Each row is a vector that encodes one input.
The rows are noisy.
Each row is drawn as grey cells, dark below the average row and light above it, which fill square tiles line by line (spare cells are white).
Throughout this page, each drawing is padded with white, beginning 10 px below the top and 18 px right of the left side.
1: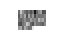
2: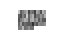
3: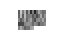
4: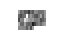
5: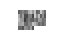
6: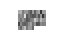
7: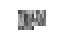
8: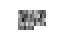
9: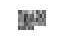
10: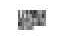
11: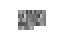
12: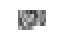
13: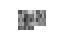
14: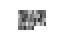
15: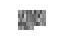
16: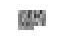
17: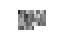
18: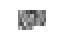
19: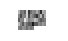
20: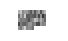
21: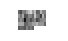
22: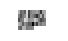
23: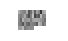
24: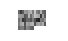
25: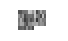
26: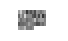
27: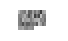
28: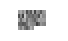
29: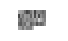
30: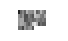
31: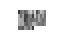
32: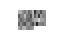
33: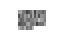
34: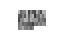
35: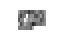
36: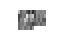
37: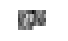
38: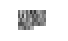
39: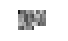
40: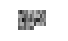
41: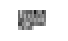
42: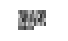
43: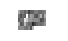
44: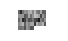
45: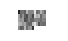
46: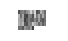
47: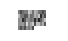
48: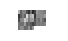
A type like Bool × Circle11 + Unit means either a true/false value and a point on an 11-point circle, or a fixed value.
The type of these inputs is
Line3 × Line6 + Line5.
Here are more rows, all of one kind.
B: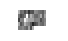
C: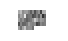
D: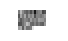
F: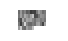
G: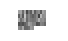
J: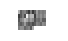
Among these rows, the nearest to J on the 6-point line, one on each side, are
B and F.
